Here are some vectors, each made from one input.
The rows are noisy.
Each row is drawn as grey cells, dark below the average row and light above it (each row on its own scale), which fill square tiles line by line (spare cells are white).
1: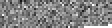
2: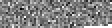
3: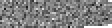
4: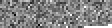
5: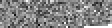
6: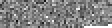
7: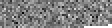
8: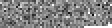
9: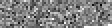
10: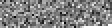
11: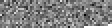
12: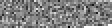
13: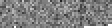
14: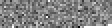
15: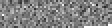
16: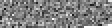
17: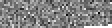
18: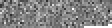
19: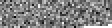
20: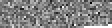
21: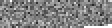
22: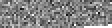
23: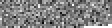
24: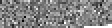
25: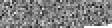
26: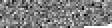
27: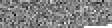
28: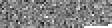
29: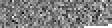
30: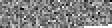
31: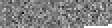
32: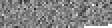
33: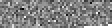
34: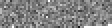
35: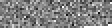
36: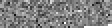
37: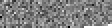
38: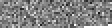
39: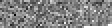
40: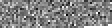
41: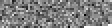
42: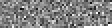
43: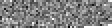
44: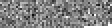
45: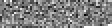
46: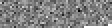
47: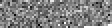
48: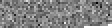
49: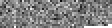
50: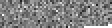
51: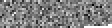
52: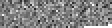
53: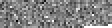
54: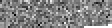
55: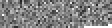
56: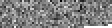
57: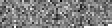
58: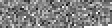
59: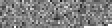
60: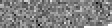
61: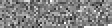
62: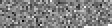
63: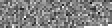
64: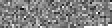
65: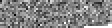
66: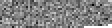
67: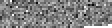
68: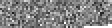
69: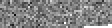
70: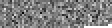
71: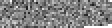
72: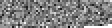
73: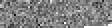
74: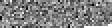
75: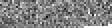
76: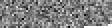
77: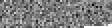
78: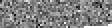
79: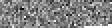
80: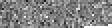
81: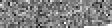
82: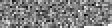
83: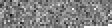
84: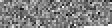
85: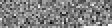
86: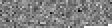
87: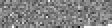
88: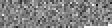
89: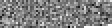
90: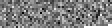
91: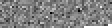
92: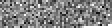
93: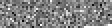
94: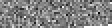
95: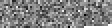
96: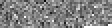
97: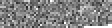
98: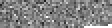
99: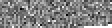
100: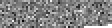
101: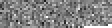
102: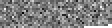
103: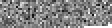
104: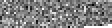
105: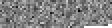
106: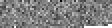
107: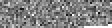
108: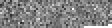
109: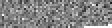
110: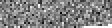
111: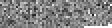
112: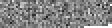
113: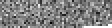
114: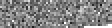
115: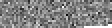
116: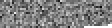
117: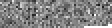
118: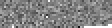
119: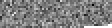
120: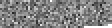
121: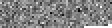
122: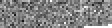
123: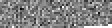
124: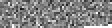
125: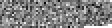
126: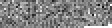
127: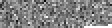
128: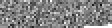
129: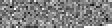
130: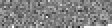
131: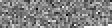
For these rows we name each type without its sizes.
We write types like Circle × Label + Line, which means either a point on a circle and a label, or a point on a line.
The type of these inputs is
Bool × Line + Label.
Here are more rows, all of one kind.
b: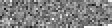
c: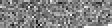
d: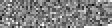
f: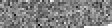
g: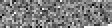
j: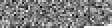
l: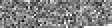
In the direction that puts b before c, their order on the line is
d, b, l, c, j, f, g.
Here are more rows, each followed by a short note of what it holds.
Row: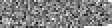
a point on a line and a true/false value
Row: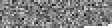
a point on a line and a true/false value
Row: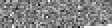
a label
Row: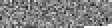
a point on a line and a true/false value
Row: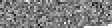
a point on a line and a true/false value
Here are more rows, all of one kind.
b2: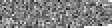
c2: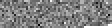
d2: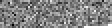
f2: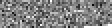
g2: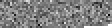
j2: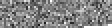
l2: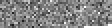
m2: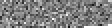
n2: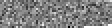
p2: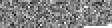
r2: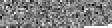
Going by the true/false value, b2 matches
m2, n2 and r2.
